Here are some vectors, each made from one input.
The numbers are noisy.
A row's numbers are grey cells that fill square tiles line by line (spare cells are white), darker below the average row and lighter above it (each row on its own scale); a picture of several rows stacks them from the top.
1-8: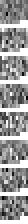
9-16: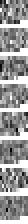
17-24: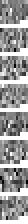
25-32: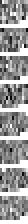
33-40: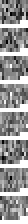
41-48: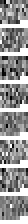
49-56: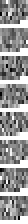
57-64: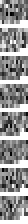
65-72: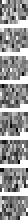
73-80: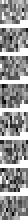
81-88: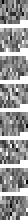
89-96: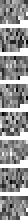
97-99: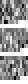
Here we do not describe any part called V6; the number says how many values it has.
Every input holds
one of 5 labels, together with either a point on a 7-point line, or a value of V6.
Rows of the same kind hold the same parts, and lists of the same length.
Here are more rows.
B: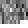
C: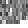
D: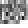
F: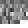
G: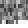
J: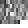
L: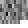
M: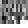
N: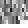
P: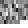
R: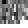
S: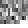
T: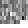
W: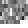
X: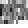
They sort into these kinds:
B, C, J, M, P, R, S, T, W
D, F, G, L, N, X

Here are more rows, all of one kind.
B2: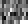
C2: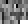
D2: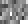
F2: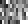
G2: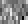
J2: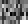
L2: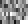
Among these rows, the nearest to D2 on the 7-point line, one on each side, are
B2 and C2.
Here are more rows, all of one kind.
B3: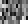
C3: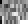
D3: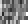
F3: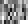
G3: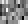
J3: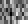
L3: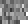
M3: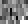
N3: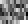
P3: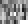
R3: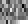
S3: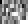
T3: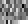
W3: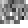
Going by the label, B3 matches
C3, L3 and W3.
